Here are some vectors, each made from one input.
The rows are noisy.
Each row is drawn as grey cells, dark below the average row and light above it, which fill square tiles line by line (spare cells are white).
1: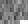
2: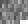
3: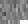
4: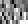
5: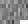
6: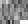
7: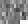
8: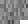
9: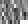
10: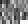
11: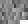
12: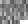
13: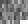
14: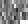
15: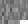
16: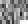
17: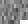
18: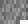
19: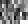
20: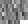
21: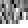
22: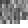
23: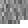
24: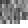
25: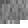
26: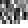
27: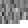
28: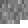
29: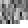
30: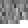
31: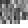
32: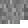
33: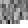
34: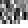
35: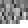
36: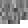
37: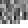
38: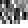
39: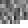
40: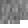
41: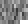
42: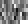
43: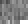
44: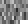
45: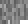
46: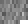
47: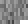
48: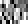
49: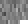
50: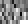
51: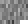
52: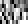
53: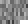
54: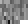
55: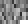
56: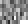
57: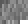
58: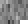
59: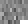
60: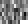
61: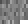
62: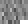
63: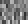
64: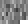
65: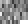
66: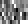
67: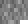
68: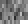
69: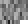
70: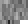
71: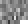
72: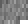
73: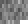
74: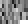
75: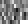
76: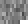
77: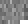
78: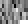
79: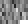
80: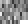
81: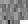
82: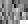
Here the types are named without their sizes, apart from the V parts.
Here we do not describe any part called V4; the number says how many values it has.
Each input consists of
a point on a line, together with either a point on a line, or a value of V4.
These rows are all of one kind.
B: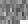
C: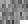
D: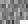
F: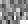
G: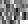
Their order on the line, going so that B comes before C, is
B, F, D, C, G.
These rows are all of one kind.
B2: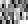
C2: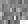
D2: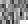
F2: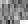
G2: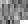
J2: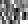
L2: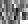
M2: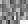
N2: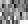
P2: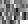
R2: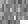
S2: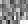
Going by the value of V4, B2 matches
D2, J2, L2 and P2.
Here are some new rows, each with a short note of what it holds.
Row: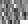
a point on a line and a value of V4
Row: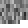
a point on a line and a value of V4
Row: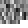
a point on a line and a value of V4
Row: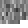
a point on a line and a value of V4
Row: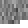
a point on a line and a value of V4
